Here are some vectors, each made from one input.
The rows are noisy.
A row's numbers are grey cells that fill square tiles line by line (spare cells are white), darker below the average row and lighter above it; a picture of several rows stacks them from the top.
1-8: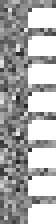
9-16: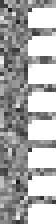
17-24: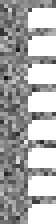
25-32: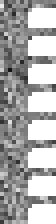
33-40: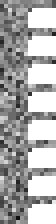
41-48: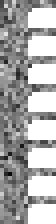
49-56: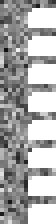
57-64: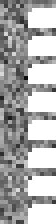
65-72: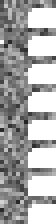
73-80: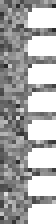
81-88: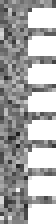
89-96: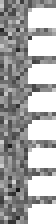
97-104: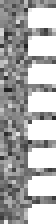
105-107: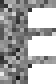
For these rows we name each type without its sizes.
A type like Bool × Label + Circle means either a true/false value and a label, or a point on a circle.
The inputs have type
Circle.
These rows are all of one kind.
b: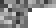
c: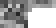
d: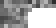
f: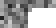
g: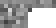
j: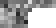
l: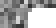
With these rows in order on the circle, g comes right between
d and l.
